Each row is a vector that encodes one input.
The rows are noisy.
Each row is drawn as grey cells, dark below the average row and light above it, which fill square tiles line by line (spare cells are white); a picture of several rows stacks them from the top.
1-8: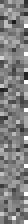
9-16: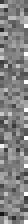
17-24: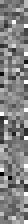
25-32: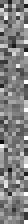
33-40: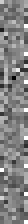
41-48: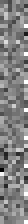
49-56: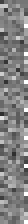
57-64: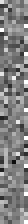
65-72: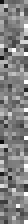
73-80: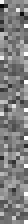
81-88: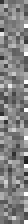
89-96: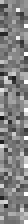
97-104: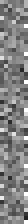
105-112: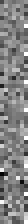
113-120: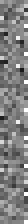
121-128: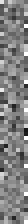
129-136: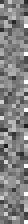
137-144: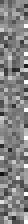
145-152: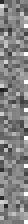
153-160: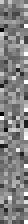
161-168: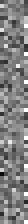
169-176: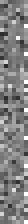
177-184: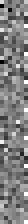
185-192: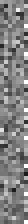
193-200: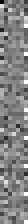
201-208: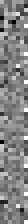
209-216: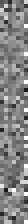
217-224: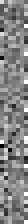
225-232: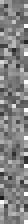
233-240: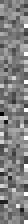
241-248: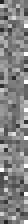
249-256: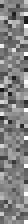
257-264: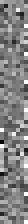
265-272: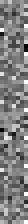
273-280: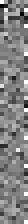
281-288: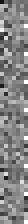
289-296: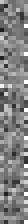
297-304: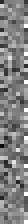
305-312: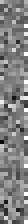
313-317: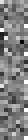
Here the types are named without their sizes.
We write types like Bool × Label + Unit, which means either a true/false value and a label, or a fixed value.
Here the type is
Circle + Label × List(Line).
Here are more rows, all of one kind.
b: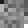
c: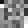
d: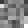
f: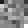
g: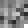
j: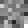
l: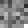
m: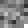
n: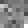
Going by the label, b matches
f and m.
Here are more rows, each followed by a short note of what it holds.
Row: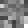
a label, together with a list of two items
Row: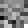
a label, together with the empty list
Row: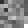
a label, together with the empty list
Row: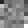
a label, together with a list of one item
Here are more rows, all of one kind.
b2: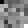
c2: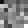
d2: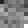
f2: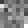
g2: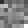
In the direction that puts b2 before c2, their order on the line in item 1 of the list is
d2, b2, g2, c2, f2.
